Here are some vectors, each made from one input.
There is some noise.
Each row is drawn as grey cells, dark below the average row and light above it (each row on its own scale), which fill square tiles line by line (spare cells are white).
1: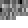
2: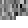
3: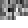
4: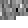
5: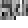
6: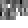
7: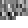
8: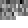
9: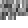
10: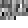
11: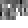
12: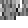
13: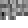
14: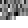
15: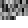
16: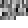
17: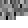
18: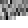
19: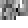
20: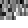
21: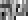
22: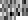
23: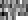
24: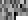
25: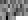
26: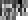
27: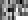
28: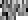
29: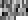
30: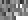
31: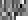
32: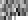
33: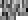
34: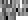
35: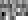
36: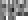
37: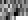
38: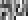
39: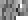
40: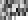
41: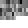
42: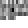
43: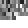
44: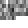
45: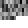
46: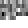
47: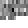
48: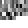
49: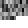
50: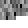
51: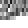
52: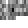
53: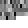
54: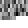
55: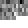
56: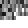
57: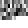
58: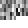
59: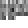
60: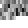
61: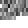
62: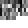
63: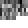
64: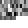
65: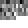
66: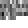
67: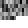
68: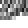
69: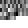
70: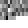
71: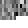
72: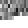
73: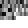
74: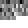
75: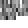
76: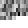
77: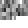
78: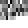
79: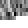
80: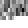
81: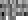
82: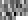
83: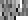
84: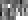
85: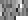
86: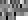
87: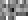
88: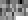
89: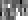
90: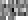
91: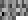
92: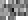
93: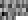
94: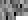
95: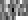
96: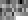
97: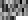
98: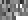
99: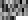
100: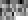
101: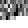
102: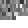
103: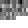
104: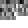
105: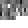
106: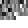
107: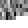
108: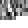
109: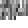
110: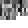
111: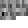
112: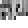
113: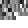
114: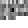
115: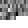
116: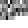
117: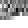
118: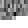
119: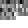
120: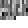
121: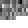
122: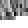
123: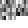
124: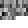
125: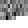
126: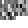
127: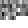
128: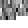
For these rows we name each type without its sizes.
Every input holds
a list of points on a line.
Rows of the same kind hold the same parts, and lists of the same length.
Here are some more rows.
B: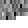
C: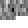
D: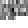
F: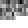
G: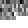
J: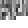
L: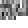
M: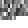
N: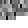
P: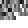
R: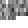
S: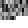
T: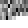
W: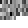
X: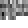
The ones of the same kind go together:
B, C, D, J, L, M, N, R, T, W, X
F, G, P
S

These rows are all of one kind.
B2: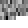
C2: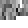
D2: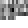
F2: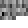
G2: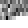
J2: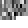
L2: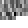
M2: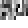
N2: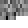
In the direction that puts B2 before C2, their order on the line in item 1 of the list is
L2, J2, N2, G2, B2, C2, M2, F2, D2.
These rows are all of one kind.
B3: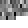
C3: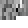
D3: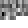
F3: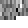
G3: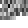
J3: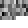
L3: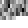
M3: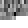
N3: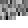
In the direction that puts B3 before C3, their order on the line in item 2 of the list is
B3, N3, J3, G3, F3, D3, L3, C3, M3.
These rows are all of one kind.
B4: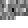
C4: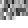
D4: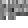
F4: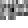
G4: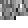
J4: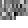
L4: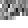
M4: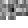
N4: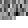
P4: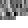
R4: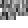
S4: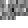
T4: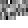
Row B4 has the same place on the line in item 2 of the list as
P4 and S4.
